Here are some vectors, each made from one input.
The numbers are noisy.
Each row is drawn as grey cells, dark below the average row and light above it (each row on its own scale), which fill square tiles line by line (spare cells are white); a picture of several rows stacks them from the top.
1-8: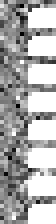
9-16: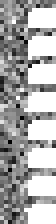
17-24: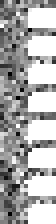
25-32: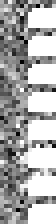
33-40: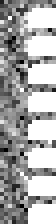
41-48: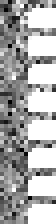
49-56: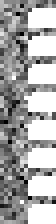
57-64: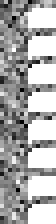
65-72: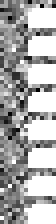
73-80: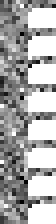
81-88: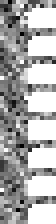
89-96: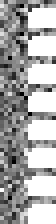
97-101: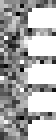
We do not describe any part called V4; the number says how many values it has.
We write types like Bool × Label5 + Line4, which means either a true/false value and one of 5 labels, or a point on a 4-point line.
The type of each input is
List2(Bool × V4).
